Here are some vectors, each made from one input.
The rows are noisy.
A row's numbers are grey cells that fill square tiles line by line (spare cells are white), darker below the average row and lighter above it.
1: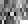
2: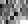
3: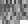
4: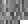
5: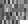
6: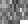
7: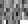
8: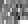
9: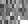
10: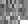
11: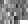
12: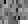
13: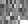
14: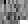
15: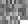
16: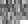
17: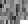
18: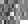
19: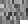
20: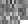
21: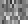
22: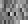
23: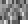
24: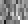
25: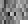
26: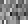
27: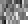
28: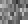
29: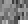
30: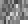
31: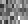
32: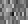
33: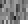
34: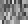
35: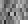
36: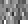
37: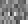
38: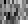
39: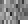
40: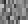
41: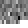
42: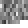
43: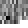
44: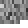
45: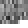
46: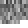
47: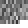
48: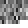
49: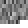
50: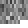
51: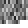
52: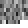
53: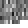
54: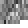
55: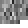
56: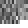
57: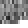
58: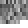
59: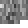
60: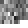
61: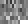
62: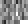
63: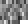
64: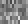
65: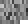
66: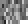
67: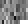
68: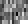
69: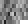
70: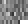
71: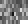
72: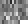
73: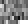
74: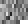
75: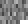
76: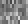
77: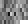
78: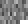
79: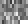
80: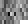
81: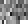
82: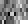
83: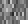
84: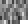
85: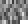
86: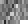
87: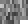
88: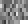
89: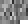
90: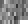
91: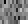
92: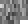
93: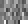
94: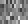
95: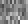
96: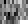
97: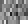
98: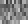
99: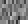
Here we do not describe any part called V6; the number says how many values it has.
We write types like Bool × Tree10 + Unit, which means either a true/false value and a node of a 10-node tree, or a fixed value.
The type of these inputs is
(Line5 + V6) × Tree7.
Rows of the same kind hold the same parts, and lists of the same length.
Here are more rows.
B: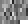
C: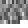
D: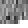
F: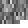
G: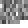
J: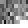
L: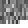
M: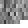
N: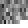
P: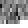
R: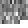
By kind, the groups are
B, C, D, F, L, P
G, J, M, N, R

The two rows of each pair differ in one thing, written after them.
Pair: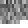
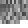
the place on the 5-point line
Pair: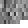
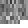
the node of the tree
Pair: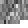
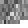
the place on the 5-point line
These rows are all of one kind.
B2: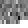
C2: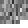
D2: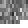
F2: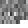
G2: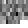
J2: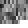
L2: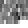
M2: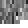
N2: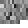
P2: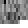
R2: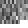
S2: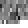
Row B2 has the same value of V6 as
F2 and R2.
